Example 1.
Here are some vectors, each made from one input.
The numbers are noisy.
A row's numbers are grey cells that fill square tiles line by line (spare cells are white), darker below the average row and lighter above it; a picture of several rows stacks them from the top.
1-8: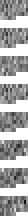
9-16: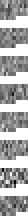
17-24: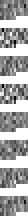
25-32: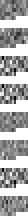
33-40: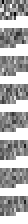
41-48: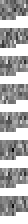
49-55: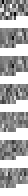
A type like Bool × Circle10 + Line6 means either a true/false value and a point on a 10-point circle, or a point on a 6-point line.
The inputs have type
Tree10 + Unit.
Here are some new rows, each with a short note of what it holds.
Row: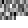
a fixed value
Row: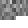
a node of a 10-node tree
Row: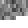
a node of a 10-node tree
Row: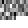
a fixed value
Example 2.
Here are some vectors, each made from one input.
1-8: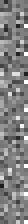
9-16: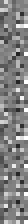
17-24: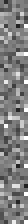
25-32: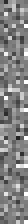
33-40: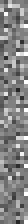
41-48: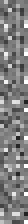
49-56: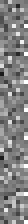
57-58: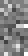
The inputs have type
Bool × Bool × Bool × Bool.
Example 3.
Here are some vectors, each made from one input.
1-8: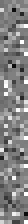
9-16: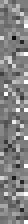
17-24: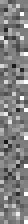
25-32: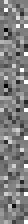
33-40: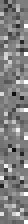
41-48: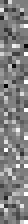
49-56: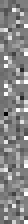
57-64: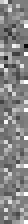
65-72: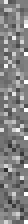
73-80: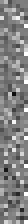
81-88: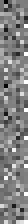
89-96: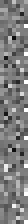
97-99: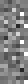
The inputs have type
Bool × Bool × Bool × Bool × Bool.
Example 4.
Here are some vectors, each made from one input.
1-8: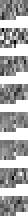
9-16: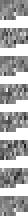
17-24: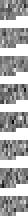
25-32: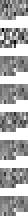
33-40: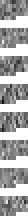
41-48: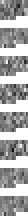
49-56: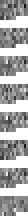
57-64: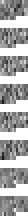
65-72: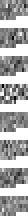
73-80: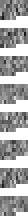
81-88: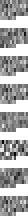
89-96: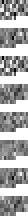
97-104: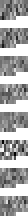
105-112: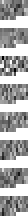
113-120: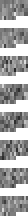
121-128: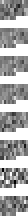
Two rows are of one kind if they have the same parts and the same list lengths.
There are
2 kinds of row.
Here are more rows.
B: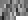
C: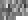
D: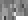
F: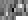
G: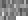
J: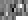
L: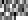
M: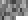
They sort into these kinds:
B, C, D, F, G, J, M
L

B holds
a node of an 11-node tree.
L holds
a fixed value.
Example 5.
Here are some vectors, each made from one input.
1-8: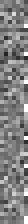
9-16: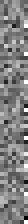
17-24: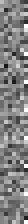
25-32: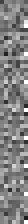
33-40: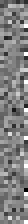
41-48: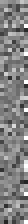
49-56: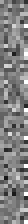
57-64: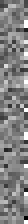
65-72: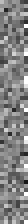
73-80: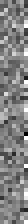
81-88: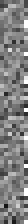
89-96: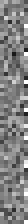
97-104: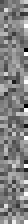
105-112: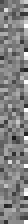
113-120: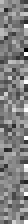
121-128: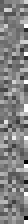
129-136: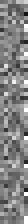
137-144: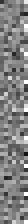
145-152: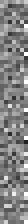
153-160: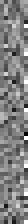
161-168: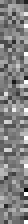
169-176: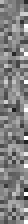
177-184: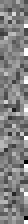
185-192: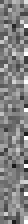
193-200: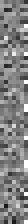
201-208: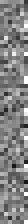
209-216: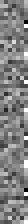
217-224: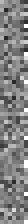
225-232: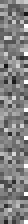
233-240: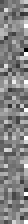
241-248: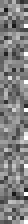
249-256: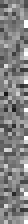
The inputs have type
Bool × Bool × Bool × Bool × Bool.
